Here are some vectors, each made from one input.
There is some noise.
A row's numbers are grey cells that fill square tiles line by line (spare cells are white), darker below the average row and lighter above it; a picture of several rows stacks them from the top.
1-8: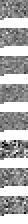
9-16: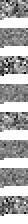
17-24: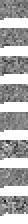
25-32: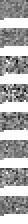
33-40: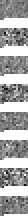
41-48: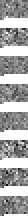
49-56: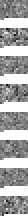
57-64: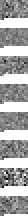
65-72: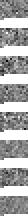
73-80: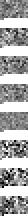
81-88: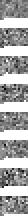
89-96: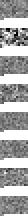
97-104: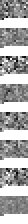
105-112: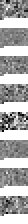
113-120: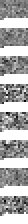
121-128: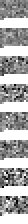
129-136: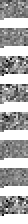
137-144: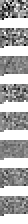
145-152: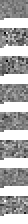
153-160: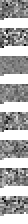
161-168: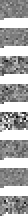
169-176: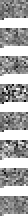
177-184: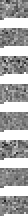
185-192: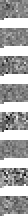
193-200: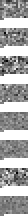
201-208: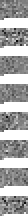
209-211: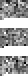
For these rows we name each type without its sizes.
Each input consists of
a point on a line, together with either a point on a line, or a node of a tree.
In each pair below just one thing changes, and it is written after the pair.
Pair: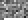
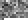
the place on the line
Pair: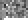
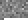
the node of the tree
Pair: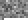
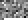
the node of the tree
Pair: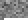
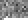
the place on the line
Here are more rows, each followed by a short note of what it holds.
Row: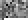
a point on each of two lines
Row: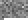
a point on each of two lines
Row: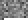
a point on a line and a node of a tree
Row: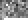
a point on a line and a node of a tree
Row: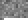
a point on a line and a node of a tree
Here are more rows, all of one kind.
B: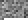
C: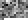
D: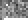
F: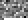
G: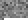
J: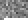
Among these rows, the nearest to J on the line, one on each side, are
D and G.
